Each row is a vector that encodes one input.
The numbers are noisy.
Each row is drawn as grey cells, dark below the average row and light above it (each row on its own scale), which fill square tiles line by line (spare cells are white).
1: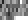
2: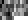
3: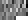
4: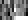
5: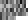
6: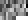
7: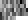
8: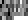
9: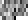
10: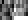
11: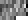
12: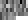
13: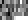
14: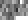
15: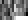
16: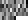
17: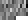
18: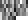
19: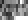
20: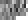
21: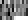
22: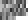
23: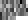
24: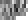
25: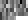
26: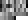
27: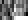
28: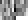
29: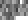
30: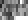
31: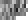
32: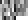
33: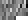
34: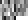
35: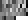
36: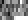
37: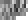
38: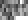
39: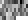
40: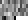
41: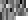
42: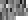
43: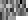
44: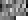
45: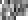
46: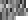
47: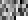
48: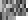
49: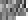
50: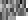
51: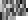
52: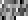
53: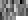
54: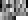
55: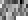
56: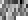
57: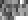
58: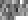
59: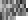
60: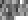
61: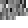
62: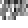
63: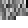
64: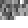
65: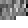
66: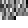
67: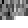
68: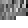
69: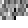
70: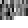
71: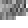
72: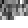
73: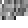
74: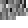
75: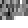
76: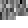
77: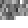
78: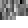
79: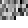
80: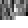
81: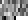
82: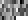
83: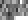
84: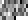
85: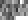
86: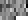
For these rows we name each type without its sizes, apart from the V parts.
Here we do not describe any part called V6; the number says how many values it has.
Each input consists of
a true/false value, together with either a point on a line, or a value of V6.
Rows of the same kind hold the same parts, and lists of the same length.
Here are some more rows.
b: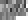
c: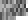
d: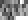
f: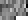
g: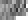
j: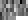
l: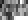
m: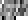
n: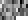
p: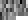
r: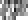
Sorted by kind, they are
b, c, d, g, j, l, p
f, m, n, r

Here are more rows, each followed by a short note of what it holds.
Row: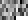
a true/false value and a value of V6
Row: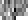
a true/false value and a value of V6
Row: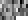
a true/false value and a value of V6
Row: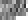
a point on a line and a true/false value
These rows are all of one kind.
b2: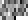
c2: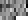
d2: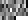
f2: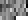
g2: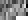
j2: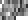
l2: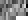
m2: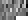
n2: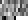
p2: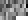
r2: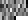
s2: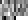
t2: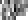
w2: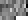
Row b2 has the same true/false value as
j2, n2, s2 and t2.
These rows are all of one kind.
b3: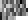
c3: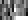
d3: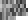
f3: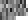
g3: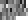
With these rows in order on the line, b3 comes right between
c3 and d3.
